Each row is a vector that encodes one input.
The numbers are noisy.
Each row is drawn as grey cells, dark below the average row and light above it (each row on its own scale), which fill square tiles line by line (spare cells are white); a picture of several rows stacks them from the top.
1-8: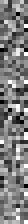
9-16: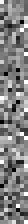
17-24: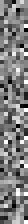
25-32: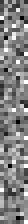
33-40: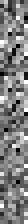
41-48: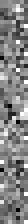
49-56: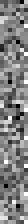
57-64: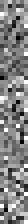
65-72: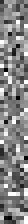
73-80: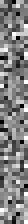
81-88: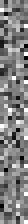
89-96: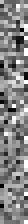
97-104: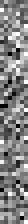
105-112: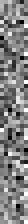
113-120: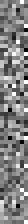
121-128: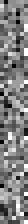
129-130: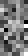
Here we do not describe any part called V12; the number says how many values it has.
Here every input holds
either a fixed value, or a node of an 11-node tree, five true/false values and a value of V12.
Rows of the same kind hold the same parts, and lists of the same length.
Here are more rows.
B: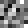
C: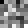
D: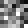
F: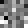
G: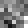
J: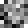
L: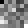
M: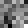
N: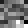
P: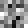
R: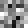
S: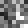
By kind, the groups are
B, C, D, F, G, J, L, M, N, S
P, R

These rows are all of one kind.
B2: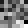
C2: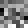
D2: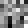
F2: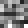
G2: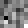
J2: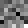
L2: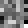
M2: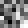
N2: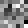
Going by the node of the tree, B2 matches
C2 and L2.
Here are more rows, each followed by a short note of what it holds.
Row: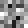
a fixed value
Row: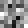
a fixed value
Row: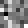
a node of an 11-node tree, five true/false values and a value of V12
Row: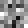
a fixed value
